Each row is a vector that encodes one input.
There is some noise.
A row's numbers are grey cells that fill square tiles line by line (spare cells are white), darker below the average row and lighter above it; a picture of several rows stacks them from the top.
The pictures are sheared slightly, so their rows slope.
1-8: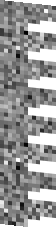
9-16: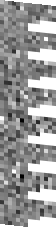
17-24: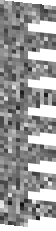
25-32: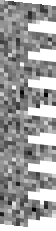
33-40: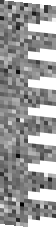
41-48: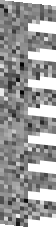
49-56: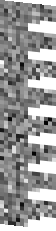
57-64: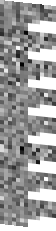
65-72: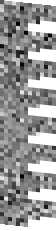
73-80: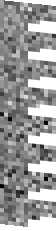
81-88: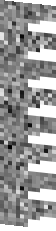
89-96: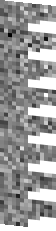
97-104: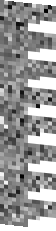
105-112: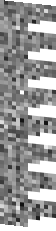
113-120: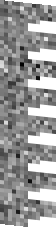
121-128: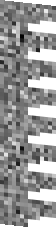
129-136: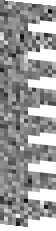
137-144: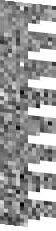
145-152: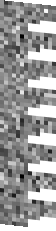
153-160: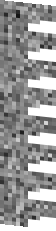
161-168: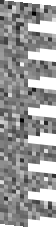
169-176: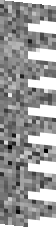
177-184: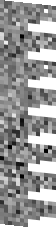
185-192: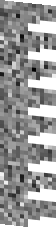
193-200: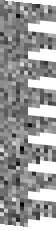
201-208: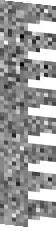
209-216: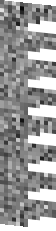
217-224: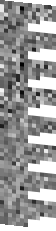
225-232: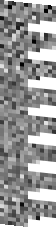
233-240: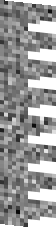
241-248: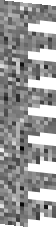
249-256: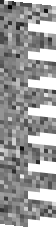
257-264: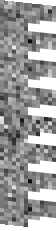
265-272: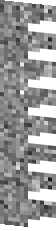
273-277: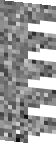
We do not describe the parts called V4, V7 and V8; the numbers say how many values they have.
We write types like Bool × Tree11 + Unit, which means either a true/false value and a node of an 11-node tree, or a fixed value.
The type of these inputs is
Bool × Line5 + (Line9 + V8) × V7 + V4.
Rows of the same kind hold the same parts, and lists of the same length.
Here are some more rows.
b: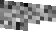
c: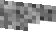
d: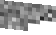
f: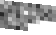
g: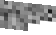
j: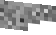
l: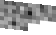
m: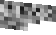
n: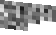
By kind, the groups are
b
c, d, f, g
j, l
m, n

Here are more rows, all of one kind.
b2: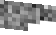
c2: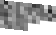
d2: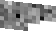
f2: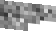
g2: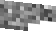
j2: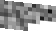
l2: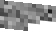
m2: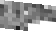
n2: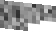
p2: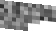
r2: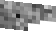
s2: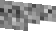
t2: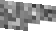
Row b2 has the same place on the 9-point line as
g2, m2 and p2.
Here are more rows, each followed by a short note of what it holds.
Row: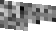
a point on a 5-point line and a true/false value
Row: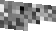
a point on a 5-point line and a true/false value
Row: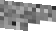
a value of V7 and a value of V8
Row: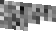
a point on a 5-point line and a true/false value
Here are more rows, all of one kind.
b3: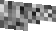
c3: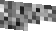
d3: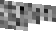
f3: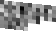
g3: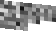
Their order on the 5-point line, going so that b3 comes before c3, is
g3, b3, d3, c3, f3.
